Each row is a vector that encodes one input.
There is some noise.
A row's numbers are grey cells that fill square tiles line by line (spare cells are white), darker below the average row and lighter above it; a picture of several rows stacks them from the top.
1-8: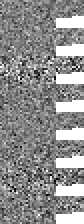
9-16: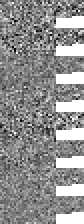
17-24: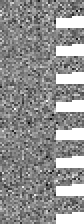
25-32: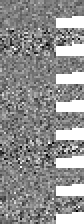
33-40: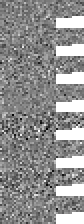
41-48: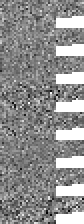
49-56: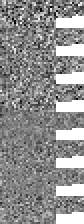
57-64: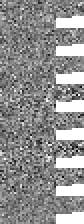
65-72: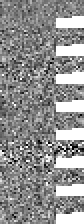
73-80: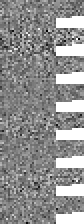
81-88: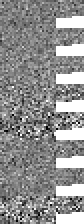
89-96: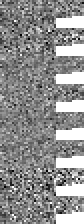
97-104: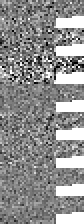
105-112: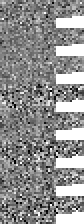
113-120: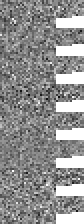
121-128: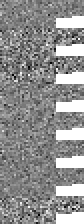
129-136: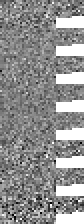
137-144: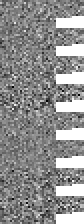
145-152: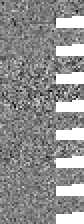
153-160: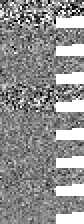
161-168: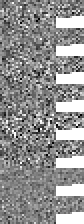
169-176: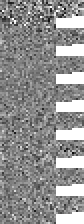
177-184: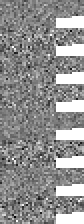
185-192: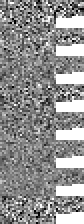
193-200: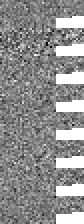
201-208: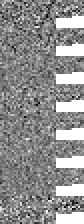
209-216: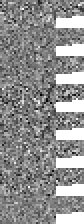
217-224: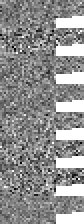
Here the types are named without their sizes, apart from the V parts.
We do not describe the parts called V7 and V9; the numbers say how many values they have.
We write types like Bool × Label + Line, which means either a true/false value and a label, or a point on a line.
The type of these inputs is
(Bool × Line × V7 + Circle × V9) × Label.
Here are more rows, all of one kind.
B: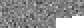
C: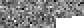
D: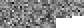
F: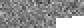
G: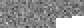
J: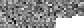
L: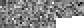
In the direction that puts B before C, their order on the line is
D, G, B, L, C, J, F.
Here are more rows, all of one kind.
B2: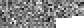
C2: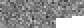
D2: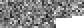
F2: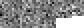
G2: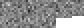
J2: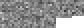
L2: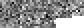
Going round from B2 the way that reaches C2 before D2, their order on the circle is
B2, L2, F2, G2, J2, C2, D2.
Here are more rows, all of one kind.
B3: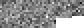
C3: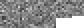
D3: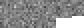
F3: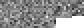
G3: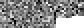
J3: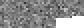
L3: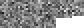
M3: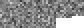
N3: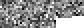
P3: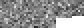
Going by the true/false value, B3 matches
D3, N3 and P3.
